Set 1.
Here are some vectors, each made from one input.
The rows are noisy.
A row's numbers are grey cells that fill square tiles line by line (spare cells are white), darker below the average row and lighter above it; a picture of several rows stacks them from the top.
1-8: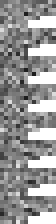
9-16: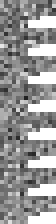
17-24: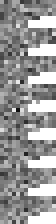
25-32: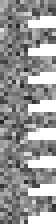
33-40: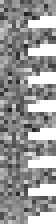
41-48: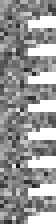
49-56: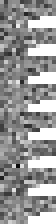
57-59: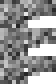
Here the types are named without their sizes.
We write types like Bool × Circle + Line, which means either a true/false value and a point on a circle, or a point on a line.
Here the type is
Bool × Tree.
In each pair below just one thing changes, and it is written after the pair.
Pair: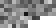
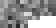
the true/false value
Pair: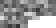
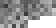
the true/false value
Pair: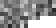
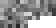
the node of the tree
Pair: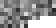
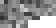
the true/false value
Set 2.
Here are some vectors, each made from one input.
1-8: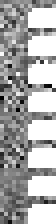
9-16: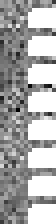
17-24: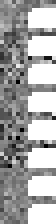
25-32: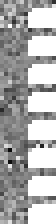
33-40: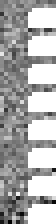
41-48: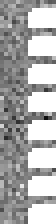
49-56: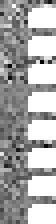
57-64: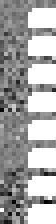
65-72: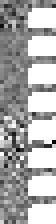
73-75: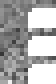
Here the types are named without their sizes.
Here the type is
List(Line).
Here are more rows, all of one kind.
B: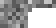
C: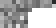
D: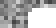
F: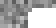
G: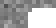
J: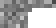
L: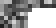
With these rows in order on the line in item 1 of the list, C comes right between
J and L.
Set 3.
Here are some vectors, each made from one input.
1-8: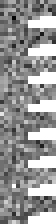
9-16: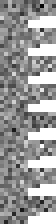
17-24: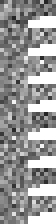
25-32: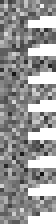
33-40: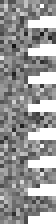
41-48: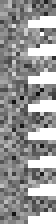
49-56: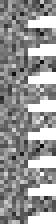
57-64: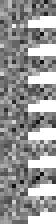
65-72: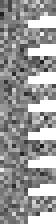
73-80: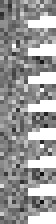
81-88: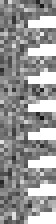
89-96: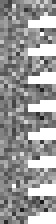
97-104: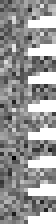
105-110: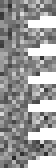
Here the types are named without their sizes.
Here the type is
Bool × Tree.
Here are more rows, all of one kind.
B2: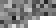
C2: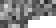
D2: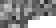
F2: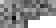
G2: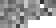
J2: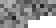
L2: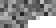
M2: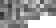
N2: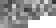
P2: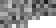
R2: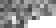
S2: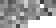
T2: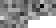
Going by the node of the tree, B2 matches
G2, P2 and S2.
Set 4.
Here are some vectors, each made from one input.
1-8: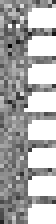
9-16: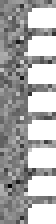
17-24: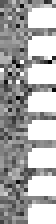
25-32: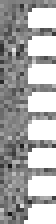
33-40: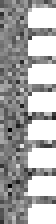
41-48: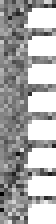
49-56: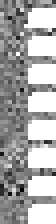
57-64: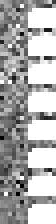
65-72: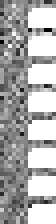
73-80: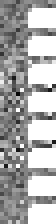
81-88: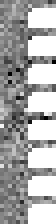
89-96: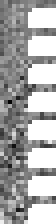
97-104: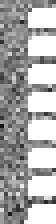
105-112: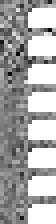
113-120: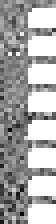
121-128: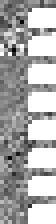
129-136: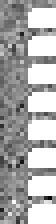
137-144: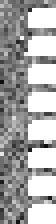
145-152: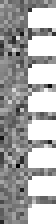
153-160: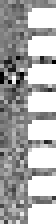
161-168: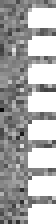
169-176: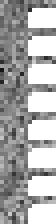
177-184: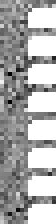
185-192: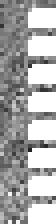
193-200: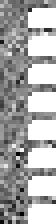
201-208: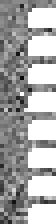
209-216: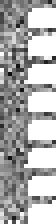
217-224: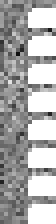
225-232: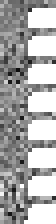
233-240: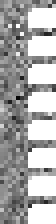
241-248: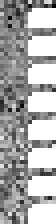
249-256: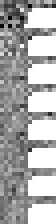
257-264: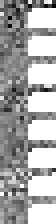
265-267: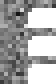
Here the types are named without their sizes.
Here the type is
Label + Line.
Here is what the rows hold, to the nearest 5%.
About 15% of them hold a label. The rest hold a point on a line.
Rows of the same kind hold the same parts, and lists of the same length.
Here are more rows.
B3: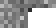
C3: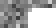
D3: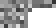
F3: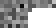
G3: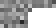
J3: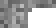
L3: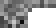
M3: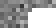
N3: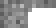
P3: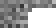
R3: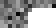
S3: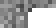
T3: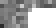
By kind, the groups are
B3, C3, D3, F3, G3, J3, L3, M3, N3, P3, S3, T3
R3

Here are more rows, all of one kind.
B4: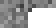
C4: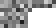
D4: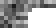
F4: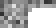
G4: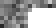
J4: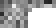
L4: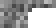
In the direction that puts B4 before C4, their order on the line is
B4, L4, D4, G4, F4, J4, C4.
